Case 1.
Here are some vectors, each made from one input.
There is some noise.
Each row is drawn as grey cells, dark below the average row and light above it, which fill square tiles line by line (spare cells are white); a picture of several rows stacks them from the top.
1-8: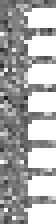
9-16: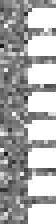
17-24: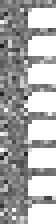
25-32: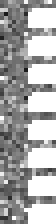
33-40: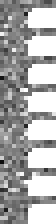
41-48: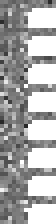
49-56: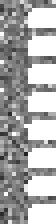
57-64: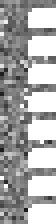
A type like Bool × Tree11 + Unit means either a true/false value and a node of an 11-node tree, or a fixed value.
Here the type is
Circle5 × Label4.
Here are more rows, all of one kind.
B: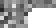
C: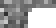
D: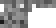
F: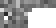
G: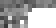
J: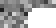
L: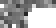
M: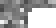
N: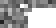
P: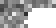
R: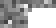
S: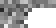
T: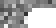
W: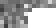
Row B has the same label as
J, P, S and T.
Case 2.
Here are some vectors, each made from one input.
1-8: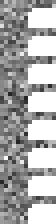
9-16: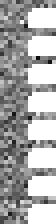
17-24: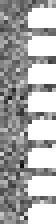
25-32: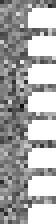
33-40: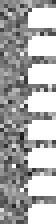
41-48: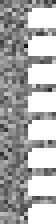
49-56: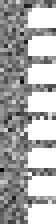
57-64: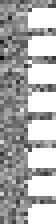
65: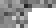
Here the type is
Circle5 × Label4.
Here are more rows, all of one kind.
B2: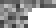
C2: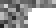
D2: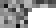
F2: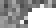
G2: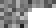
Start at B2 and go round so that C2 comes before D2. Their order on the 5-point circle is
B2, C2, G2, F2, D2.
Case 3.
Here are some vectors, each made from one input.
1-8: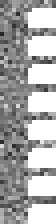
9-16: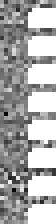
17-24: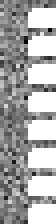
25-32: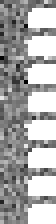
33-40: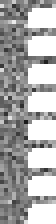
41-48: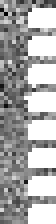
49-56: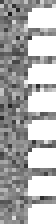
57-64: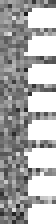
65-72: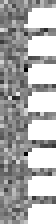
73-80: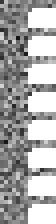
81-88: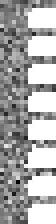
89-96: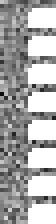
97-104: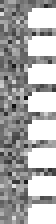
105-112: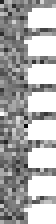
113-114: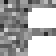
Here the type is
(Bool × Bool × Bool + Unit) × Circle11.
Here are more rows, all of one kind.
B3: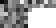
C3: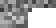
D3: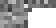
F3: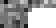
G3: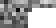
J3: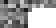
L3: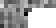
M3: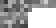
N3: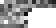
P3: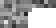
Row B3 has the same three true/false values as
F3, J3 and L3.
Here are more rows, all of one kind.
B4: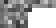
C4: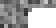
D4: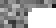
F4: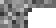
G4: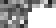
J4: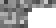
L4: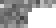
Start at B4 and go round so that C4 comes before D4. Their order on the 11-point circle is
B4, F4, L4, G4, C4, J4, D4.
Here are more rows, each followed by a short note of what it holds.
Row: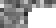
a point on an 11-point circle and three true/false values
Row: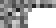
a point on an 11-point circle
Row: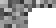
a point on an 11-point circle
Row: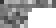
a point on an 11-point circle and three true/false values
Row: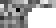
a point on an 11-point circle and three true/false values
